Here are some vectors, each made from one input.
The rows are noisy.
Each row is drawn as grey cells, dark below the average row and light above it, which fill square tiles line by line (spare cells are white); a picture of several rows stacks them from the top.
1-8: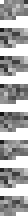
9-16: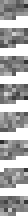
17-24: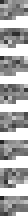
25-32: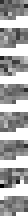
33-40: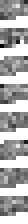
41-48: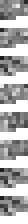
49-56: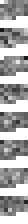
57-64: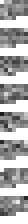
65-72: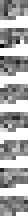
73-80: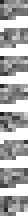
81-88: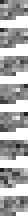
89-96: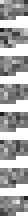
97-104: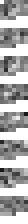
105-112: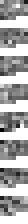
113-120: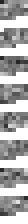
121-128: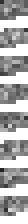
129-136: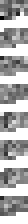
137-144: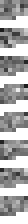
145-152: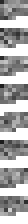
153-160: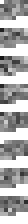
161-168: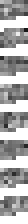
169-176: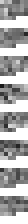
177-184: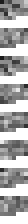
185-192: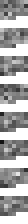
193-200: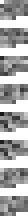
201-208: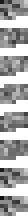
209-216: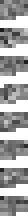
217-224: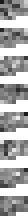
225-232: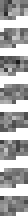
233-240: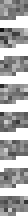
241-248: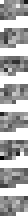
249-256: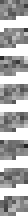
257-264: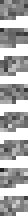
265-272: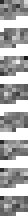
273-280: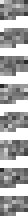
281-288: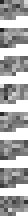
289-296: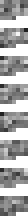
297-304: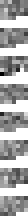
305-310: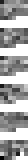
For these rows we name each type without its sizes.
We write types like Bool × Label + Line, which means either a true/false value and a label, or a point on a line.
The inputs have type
List(Line).
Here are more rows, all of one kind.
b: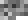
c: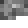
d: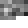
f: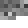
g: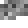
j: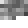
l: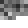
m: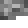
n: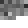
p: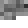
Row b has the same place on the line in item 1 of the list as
f, g, l and n.
